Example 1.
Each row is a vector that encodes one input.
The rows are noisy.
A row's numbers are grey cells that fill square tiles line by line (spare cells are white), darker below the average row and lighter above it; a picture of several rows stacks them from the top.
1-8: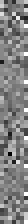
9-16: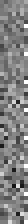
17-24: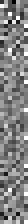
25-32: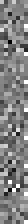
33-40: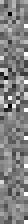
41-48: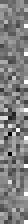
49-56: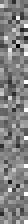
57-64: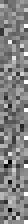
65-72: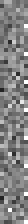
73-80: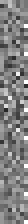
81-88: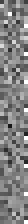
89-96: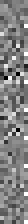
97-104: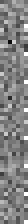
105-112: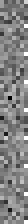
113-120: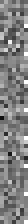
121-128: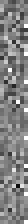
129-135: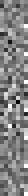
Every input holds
a point on a 10-point line.
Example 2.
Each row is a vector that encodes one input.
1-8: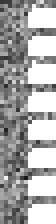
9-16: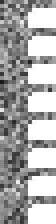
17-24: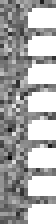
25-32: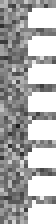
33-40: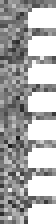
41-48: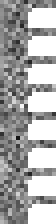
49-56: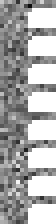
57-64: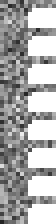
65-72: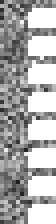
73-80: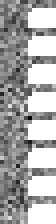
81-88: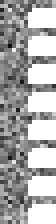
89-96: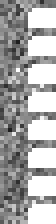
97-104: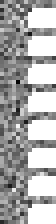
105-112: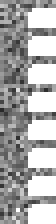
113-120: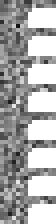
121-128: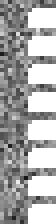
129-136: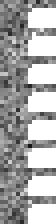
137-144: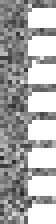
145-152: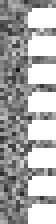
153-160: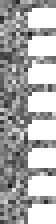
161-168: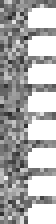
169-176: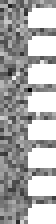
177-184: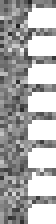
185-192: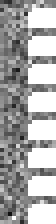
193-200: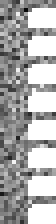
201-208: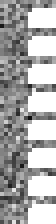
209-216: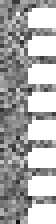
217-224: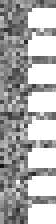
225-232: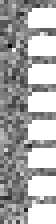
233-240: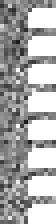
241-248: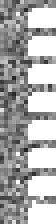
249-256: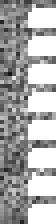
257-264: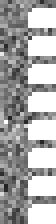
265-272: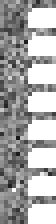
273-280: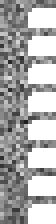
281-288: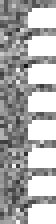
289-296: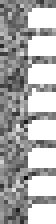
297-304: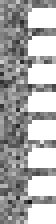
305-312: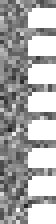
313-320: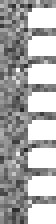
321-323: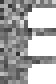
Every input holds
a point on a 13-point circle.
